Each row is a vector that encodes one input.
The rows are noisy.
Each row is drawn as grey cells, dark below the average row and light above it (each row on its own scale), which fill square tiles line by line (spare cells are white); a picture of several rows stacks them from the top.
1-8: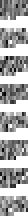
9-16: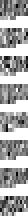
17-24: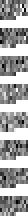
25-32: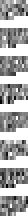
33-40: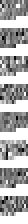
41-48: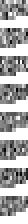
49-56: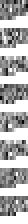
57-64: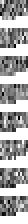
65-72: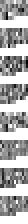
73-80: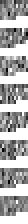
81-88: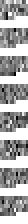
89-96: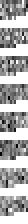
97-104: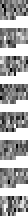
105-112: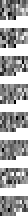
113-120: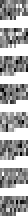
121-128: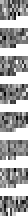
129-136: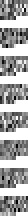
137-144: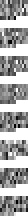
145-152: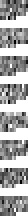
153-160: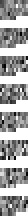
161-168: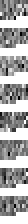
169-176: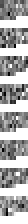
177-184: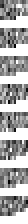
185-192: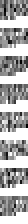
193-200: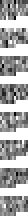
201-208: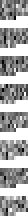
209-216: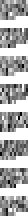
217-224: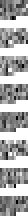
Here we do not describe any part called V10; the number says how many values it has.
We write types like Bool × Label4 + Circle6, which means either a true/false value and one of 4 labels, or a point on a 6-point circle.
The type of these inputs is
((Line3 × Line3 + Unit) × Tree11 × V10 + Unit) × V10.
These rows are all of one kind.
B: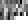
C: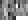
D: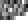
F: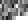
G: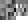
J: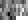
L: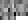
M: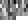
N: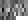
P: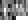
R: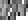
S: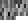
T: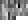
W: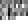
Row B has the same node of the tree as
D, F, N and S.
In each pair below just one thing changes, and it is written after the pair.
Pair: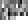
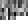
the node of the tree
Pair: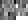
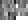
the place on one of the two 3-point lines
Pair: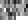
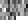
the place on one of the two 3-point lines
